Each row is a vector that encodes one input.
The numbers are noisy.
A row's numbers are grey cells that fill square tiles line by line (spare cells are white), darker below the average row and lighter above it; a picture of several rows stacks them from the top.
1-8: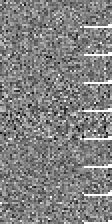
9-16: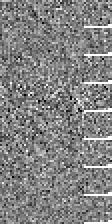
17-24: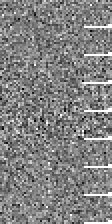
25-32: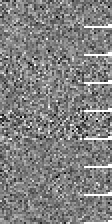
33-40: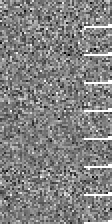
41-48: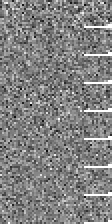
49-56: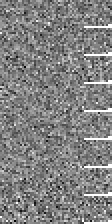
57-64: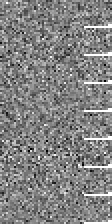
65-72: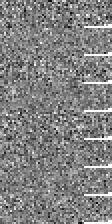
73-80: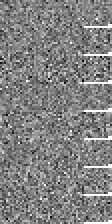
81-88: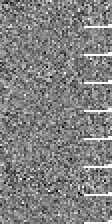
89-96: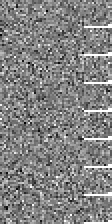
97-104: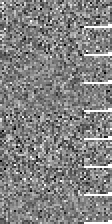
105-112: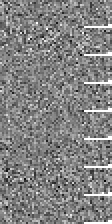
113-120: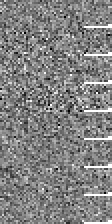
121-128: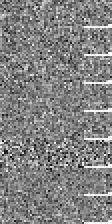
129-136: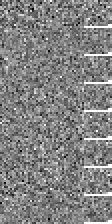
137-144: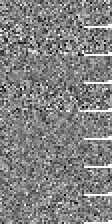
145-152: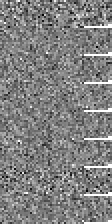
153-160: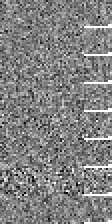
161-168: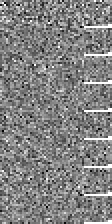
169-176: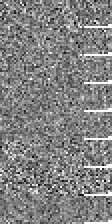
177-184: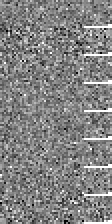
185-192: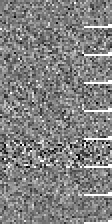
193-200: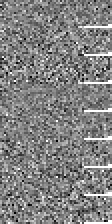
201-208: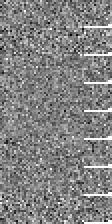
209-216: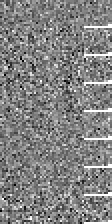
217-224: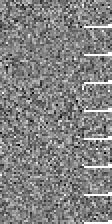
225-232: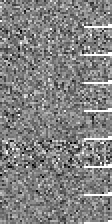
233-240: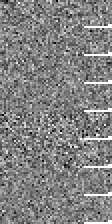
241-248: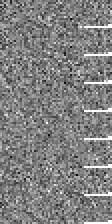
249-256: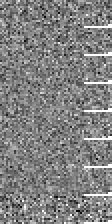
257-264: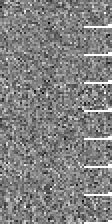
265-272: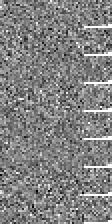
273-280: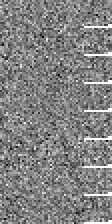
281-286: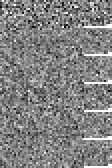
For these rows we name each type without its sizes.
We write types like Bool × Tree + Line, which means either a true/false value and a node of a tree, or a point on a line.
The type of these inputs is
(Circle + Unit) × Tree × (Tree + Unit).
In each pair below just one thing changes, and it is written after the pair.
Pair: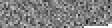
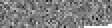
the node of the tree
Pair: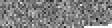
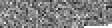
the node of the tree
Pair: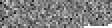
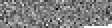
the node of the tree
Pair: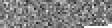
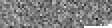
the node of the tree
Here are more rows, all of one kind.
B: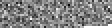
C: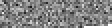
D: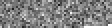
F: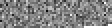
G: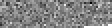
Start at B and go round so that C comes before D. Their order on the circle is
B, F, C, G, D.
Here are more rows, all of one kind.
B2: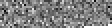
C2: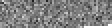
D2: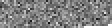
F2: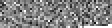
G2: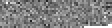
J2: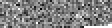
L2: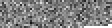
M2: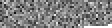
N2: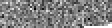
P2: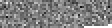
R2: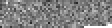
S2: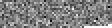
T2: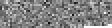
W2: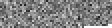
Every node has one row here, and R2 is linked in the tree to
F2.
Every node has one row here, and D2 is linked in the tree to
C2.
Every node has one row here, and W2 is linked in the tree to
J2.
